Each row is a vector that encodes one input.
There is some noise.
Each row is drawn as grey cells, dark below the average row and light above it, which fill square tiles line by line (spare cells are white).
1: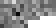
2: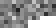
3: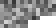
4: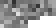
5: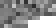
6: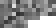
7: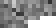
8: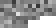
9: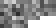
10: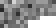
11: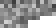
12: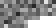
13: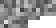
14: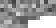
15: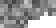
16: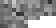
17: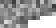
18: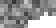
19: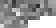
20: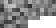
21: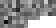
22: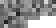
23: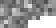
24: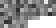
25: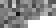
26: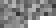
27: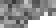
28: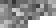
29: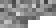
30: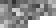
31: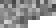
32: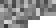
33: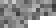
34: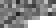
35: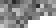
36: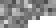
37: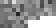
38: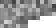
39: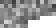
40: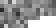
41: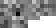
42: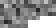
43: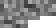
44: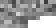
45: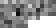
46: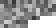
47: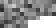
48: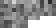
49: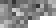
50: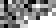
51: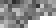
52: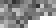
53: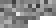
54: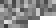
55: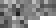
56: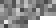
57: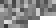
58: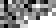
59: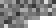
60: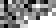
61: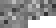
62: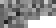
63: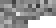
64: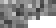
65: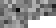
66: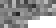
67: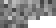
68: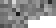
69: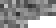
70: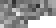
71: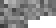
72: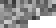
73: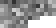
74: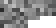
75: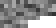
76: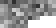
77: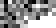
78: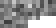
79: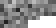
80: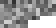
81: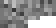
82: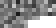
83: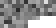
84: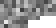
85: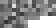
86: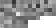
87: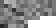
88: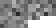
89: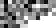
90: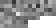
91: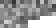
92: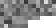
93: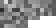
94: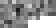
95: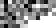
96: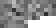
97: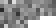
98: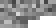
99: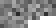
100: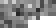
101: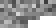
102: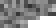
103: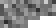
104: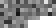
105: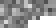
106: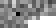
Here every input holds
a list of up to two points on an 11-point circle.
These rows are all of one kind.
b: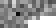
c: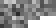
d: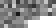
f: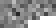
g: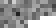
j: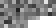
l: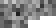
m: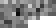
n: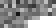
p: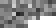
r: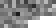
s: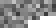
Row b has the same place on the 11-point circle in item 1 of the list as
m and p.
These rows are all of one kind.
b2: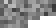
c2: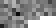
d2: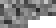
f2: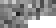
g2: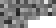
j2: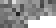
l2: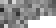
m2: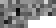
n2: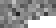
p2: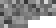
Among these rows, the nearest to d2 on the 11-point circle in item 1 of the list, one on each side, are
l2 and p2.
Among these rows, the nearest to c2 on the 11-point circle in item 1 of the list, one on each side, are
j2 and n2.
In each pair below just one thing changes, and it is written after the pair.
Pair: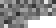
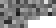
the place on the 11-point circle in item 2 of the list
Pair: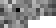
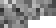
the place on the 11-point circle in item 2 of the list
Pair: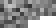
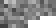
the place on the 11-point circle in item 1 of the list
